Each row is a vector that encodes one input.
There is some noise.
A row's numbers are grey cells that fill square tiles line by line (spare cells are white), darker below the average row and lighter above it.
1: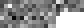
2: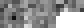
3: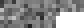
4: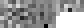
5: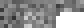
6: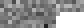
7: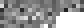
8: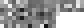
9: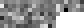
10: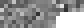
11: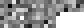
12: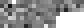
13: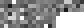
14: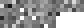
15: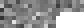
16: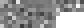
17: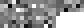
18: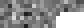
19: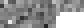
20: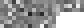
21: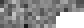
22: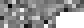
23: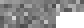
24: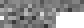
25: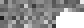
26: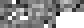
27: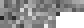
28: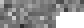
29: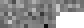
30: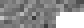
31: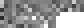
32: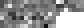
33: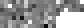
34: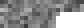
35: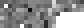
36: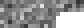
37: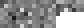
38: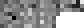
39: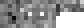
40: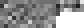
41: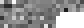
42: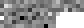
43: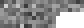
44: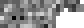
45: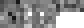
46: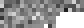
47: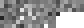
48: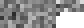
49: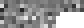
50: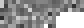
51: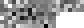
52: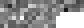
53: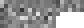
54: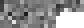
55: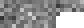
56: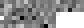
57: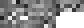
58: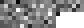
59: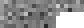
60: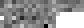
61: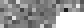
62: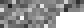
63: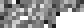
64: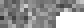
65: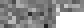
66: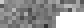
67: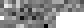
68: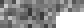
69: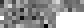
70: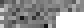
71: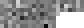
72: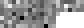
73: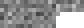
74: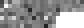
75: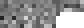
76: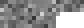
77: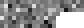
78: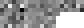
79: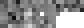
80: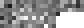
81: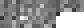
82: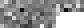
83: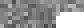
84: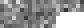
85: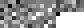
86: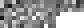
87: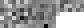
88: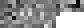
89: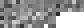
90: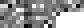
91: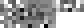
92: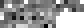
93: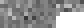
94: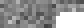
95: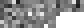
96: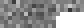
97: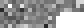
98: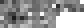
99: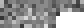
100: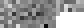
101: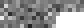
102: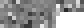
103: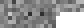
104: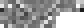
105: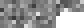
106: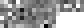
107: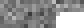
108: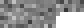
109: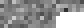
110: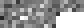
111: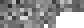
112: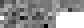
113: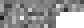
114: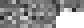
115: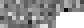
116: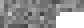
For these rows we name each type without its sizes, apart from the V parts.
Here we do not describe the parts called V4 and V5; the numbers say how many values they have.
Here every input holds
a point on a line, together with either a true/false value and a value of V4, or a value of V5.
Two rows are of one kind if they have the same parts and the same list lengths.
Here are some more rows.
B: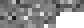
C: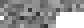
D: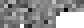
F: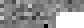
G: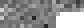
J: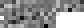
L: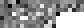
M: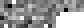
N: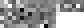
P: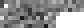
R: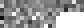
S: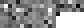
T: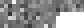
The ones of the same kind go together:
B, L, R, S
C, D, F, G, J, M, N, P, T

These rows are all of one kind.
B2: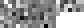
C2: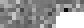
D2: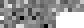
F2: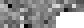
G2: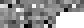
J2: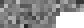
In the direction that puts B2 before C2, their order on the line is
G2, F2, J2, D2, B2, C2.
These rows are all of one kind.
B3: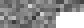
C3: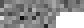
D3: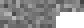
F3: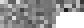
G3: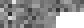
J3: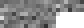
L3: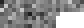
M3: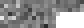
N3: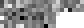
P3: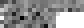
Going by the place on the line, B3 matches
C3, J3, N3 and P3.
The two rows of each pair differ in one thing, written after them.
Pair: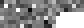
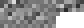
the place on the line
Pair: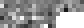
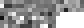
the true/false value
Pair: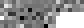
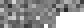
the value of V4
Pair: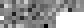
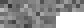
the value of V4
